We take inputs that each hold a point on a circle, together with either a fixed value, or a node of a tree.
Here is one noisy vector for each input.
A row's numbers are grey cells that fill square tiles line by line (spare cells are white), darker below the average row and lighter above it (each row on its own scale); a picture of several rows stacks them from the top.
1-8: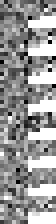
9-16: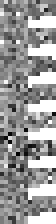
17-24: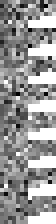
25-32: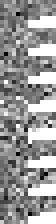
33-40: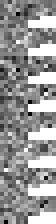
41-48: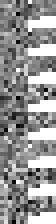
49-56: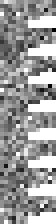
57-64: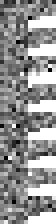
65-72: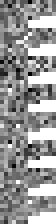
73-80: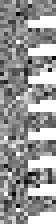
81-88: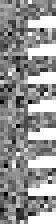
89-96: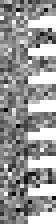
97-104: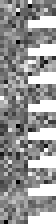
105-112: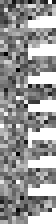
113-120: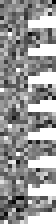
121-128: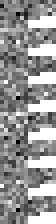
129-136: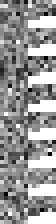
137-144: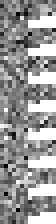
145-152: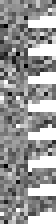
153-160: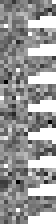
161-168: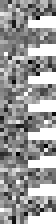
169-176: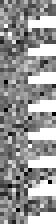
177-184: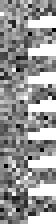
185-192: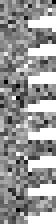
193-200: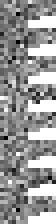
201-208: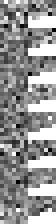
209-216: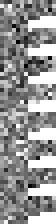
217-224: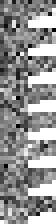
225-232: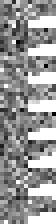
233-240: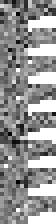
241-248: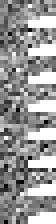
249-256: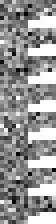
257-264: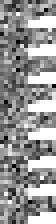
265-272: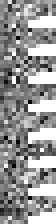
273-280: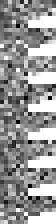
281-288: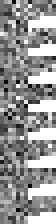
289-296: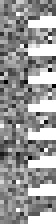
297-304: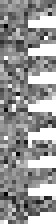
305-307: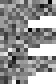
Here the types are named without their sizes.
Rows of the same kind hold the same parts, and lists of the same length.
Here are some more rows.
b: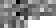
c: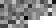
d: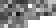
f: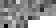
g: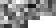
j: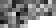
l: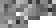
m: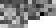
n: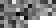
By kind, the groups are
b, c, g, n
d, f, j, l, m

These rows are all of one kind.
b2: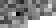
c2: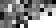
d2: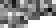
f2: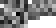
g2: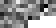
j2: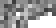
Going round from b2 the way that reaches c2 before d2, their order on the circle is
b2, g2, c2, j2, d2, f2.
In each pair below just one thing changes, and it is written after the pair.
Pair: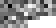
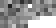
the place on the circle
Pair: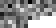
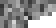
the node of the tree
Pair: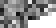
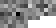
the node of the tree
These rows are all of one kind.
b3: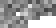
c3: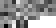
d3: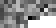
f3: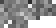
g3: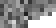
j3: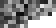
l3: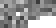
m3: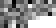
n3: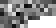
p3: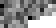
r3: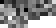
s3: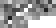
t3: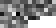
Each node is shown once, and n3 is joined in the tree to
j3.
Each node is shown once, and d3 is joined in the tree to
b3 and c3.
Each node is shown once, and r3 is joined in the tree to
c3 and t3.
